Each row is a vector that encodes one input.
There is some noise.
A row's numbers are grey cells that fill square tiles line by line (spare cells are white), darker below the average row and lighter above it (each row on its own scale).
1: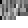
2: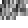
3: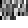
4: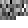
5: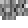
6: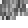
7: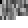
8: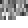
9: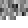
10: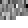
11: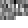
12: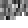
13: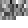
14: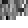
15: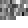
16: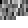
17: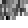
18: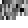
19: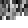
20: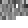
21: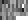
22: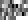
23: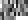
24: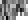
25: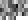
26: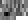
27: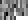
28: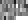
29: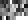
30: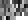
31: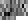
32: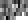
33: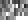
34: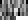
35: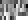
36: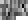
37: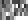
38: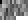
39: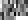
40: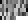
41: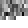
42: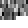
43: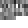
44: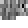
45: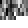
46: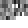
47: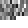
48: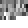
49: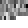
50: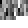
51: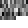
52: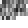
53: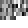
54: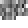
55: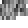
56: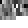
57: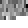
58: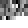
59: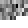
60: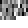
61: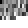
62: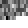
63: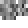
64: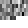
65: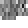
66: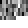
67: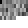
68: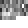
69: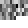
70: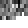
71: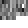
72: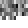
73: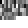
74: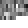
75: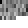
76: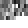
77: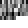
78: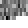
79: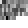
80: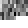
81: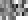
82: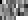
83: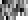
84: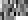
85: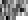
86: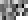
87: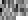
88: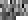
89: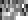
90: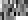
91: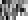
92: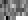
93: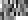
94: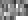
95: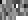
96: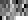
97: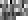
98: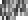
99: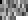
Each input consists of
a list of up to two points on a 5-point line.
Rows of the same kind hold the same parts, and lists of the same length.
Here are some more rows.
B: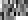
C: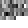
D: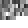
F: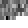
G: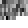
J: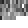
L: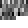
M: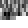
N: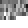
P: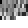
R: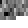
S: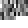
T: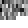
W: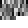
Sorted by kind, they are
B, S
C, L, M, N, P, R, W
D, F, G, J, T

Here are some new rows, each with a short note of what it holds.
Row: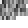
a list of one item
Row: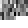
the empty list
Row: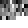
a list of one item
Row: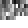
a list of one item
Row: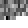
a list of one item
